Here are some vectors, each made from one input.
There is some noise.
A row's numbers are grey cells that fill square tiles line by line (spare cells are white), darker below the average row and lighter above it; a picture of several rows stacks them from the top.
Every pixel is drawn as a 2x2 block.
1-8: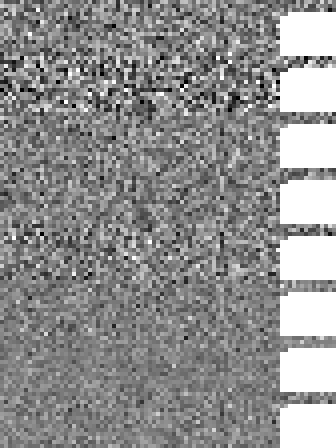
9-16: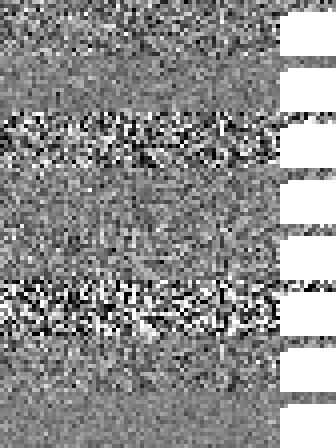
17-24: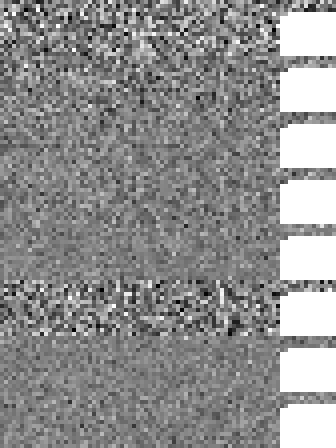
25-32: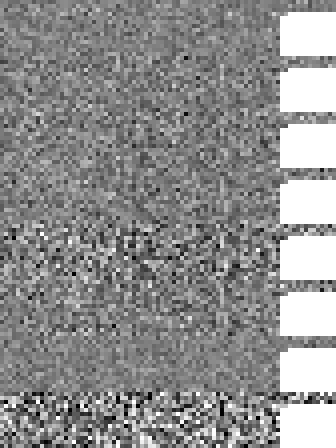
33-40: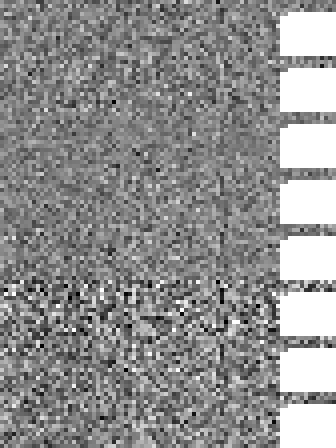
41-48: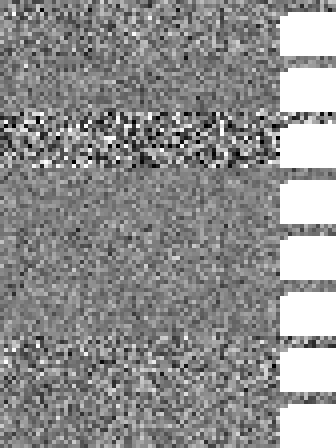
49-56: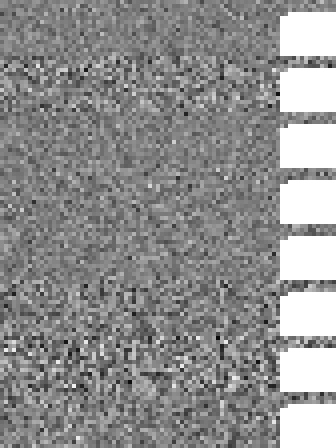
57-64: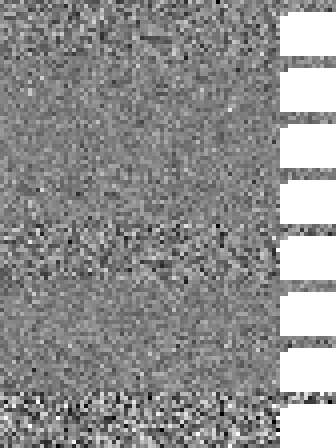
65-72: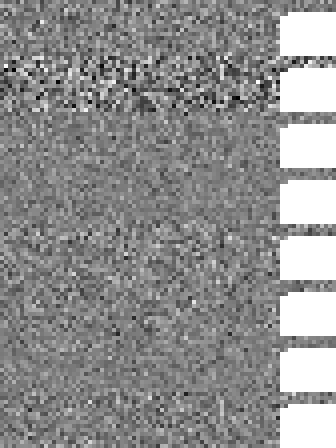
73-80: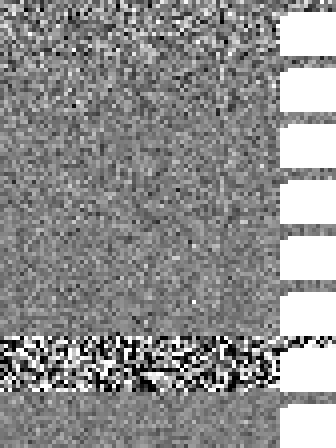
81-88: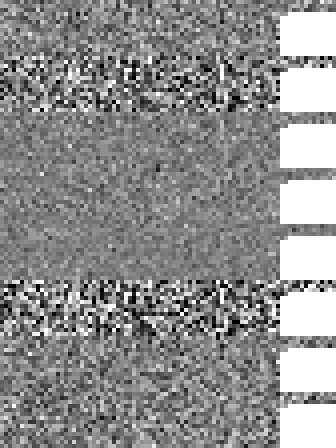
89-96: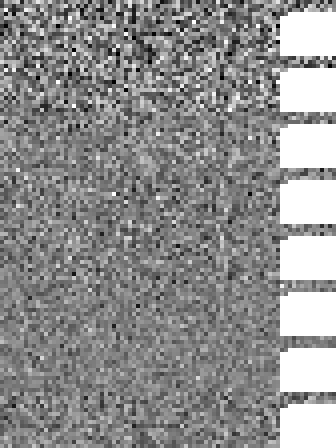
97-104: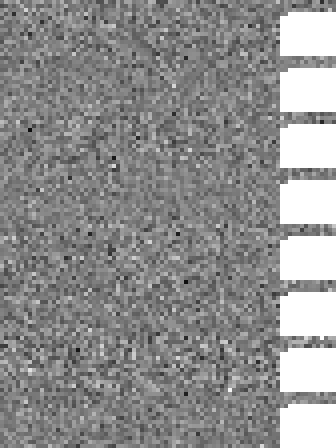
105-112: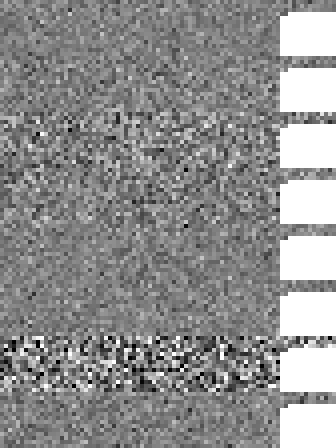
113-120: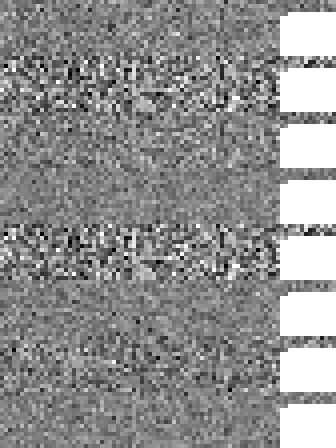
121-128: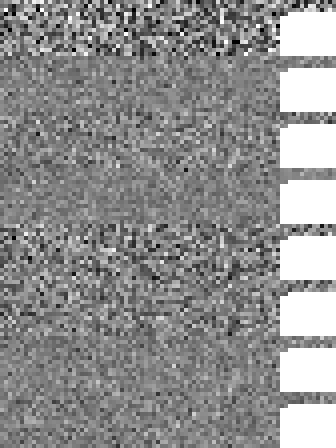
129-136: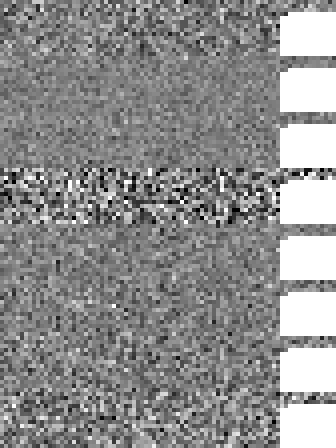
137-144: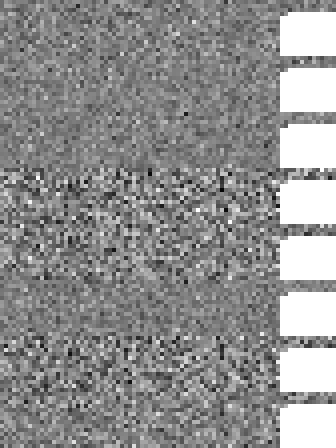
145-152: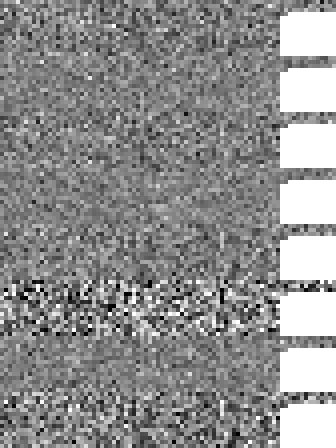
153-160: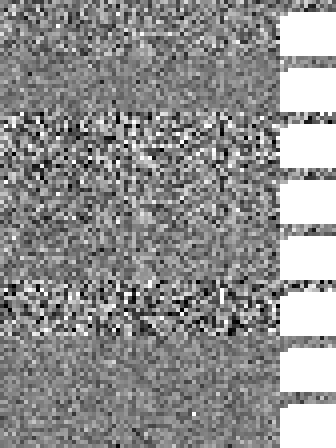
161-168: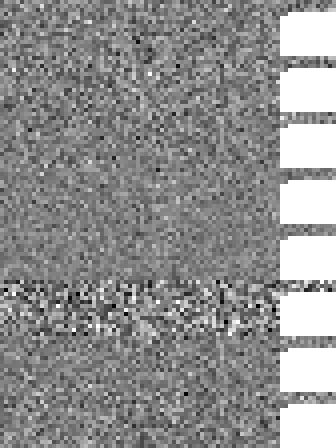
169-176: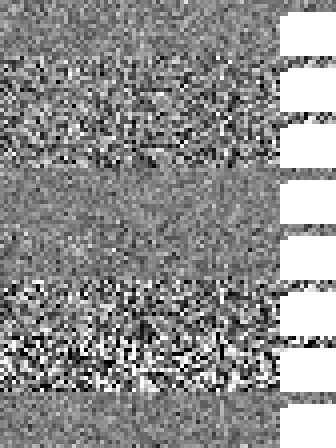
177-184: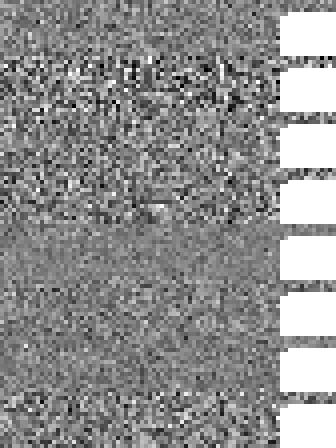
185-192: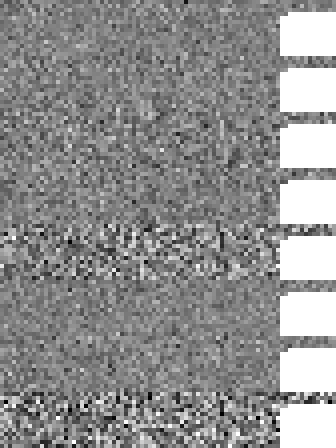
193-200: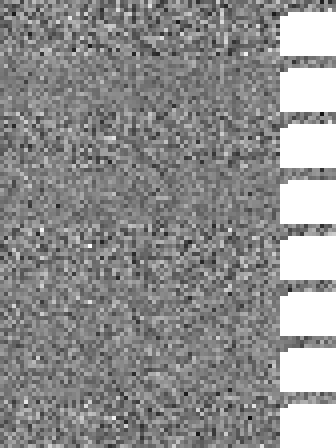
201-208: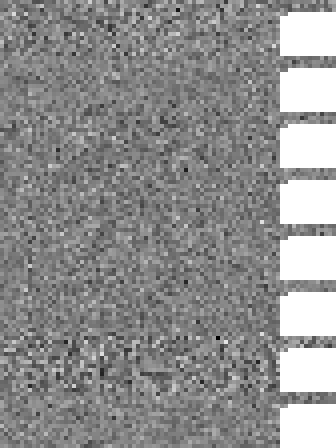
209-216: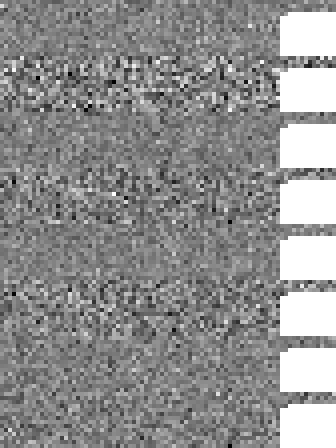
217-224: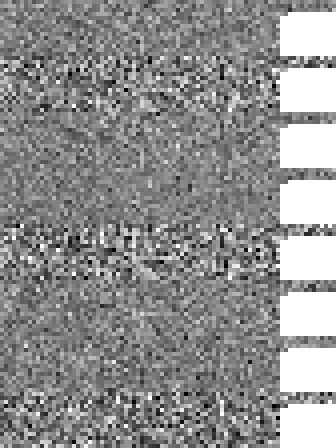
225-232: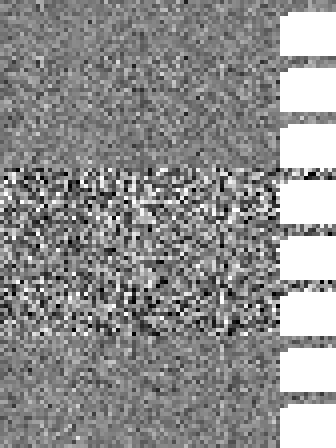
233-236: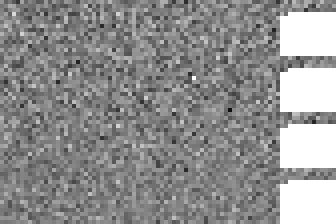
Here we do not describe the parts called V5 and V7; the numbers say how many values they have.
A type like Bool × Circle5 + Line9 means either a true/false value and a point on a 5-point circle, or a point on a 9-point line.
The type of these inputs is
(Line6 + V7) × (Tree8 + Unit) + Line9 × V5.
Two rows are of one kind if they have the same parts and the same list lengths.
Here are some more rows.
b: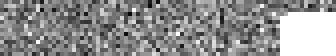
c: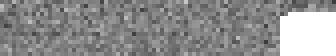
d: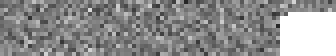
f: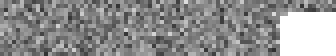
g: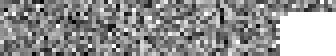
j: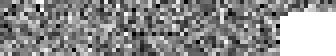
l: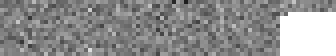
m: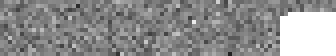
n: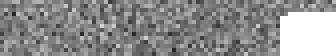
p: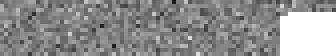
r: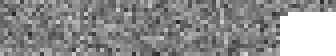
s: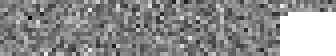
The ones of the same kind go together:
b, g, m
c, n
d, l, s
f, p, r
j

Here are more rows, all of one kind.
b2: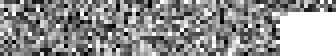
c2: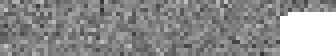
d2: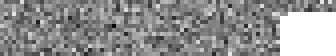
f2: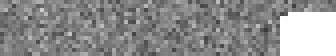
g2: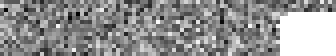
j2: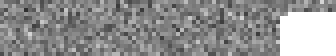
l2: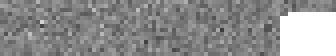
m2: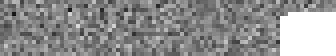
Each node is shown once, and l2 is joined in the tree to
f2.
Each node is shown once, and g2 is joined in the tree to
j2.
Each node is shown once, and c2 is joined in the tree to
d2.
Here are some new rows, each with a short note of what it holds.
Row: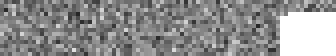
a point on a 6-point line
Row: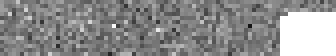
a point on a 6-point line and a node of an 8-node tree
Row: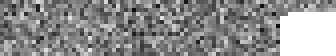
a value of V7
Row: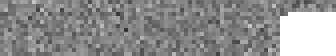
a node of an 8-node tree and a value of V7
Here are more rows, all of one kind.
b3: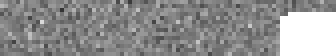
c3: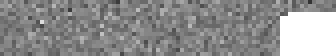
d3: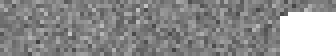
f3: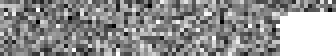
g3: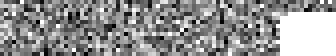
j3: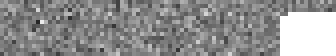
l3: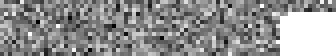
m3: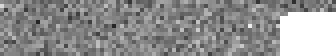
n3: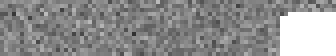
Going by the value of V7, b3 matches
c3, d3 and j3.
